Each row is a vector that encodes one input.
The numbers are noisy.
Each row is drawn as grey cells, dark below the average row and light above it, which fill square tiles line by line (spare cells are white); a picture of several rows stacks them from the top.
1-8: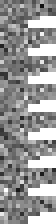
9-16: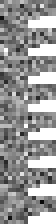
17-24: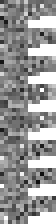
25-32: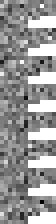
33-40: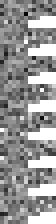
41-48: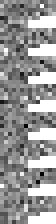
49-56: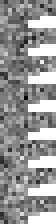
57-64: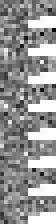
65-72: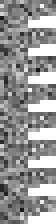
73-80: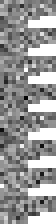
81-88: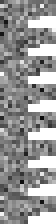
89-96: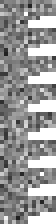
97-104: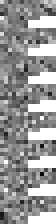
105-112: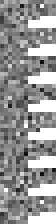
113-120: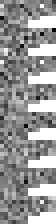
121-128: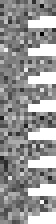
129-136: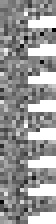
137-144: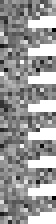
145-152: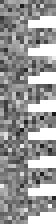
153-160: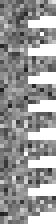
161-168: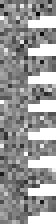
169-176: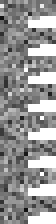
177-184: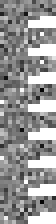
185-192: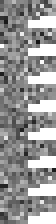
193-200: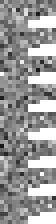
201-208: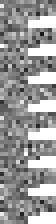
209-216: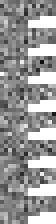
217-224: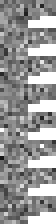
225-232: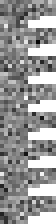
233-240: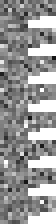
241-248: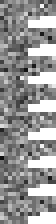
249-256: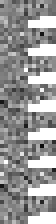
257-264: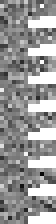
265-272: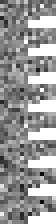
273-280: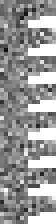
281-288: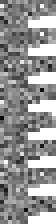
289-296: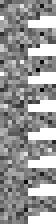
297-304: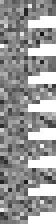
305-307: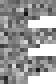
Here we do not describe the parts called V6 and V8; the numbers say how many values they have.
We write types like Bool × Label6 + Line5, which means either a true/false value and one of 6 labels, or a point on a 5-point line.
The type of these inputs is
Bool × Label7 × V6 × V8.
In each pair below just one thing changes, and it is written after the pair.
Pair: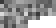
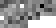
the true/false value
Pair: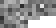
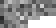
the value of V6
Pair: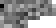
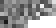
the true/false value
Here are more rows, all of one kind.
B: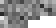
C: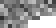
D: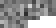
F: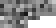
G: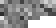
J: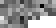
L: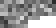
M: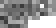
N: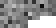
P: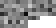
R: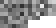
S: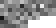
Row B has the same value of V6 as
G and R.
